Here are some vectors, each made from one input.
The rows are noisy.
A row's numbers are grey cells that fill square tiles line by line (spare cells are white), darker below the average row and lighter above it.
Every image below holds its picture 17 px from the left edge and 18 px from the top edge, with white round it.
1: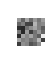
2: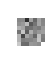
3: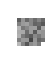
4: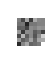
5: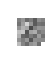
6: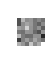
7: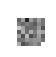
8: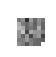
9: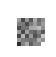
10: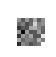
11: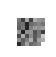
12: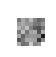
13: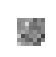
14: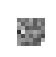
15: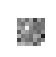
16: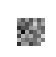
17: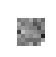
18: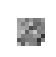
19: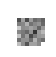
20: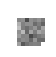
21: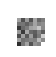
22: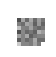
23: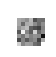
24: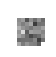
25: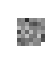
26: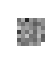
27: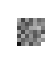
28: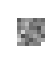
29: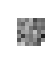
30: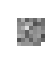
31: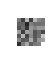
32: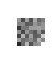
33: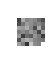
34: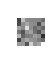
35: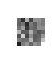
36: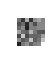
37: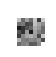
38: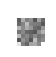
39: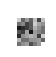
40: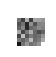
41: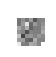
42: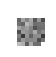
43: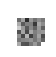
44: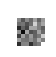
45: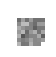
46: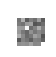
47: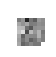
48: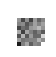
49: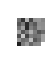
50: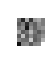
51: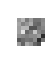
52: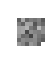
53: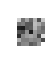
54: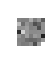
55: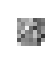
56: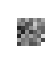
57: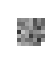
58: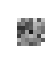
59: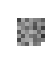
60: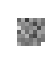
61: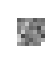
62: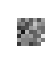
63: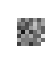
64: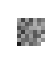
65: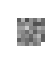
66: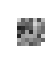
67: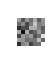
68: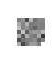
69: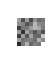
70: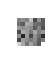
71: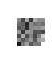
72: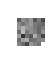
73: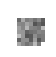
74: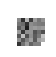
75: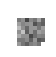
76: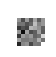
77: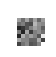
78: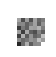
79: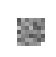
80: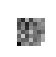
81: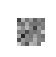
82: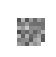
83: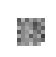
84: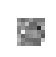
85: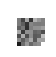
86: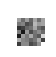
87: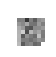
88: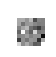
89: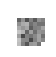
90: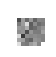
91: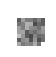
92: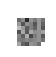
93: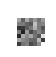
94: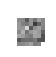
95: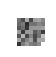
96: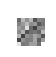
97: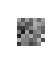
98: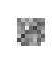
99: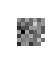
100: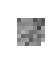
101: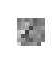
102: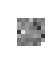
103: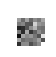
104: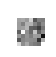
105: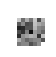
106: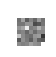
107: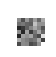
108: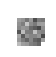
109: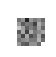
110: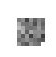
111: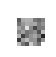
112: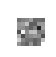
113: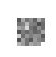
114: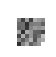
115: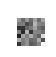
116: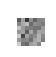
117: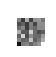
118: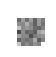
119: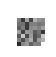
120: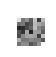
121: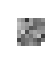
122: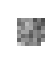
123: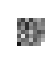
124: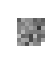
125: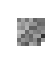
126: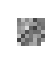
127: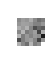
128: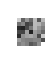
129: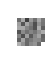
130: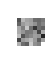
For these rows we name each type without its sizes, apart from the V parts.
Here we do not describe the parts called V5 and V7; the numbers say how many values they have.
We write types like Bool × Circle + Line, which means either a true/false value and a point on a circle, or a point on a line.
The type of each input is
Bool × V5 × V7 + Line.
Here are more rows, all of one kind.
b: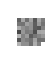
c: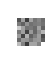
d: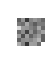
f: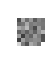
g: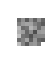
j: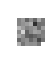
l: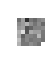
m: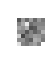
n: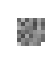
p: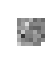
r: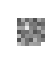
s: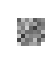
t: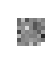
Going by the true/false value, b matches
j, l, n and t.
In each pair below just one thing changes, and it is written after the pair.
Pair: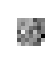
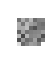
the value of V7
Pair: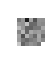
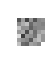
the true/false value
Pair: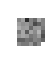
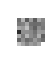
the value of V7
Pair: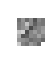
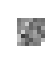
the value of V7
